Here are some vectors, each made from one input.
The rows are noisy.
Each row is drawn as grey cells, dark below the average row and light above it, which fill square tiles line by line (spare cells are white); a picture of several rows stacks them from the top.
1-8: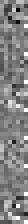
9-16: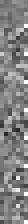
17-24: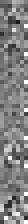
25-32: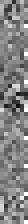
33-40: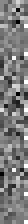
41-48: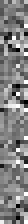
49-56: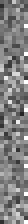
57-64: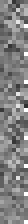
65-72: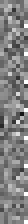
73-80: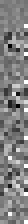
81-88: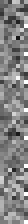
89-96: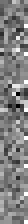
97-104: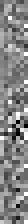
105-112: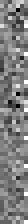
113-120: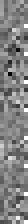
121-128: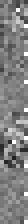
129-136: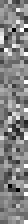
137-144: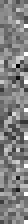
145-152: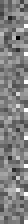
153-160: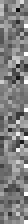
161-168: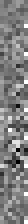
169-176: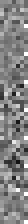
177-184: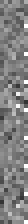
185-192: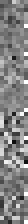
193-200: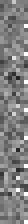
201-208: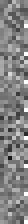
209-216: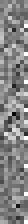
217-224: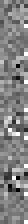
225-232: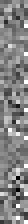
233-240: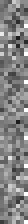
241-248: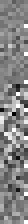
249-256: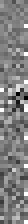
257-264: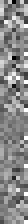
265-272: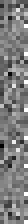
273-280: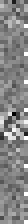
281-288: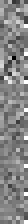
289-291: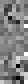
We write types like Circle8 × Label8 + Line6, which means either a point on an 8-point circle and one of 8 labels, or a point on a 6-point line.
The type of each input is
Bool × (Tree12 + Unit).
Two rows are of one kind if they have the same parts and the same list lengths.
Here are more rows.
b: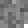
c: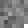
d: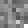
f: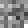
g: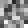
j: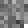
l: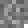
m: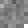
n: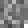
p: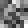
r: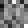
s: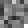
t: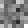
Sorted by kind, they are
b, c, d, f, g, j, l, m, n, p, s, t
r

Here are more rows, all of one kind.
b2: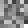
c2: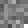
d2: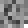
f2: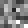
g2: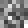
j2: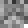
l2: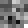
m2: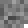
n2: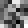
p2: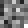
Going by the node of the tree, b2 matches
c2, f2 and m2.
